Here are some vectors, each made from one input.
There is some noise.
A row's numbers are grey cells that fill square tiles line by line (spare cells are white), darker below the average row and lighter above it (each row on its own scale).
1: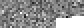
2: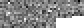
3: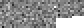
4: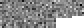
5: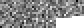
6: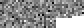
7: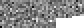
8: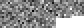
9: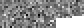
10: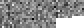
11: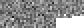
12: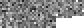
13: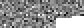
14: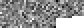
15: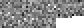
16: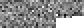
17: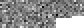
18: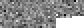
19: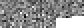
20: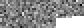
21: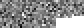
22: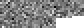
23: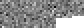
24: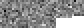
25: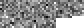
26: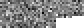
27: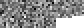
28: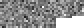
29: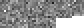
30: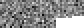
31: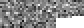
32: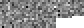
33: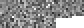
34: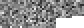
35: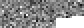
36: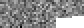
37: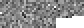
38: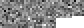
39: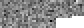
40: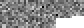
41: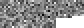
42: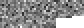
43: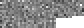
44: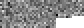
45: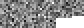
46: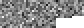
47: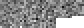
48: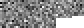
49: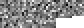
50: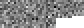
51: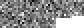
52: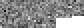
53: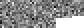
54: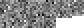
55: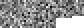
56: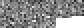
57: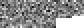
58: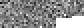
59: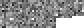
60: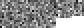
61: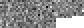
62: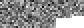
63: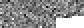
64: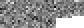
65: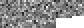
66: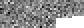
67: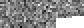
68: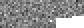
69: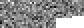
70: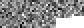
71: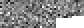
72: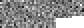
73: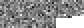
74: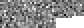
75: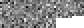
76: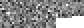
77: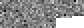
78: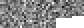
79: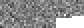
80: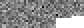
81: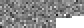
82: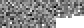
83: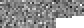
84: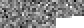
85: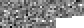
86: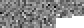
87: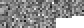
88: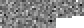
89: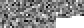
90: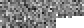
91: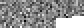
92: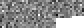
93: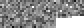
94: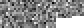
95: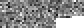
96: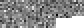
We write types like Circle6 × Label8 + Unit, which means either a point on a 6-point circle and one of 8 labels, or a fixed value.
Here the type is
Bool × Bool × Bool × Bool × Bool × Circle10.
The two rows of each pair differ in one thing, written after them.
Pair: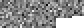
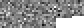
one of the five true/false values
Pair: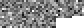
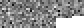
one of the five true/false values
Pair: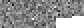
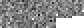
one of the five true/false values
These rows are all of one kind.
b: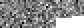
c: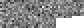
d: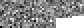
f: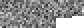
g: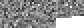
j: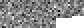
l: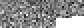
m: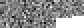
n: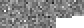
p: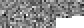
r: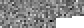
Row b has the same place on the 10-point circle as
c, f and l.
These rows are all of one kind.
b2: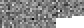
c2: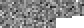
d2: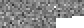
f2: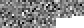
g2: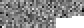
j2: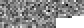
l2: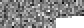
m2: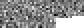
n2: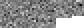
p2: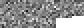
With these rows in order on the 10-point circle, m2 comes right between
c2 and d2.
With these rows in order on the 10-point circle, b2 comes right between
f2 and j2.
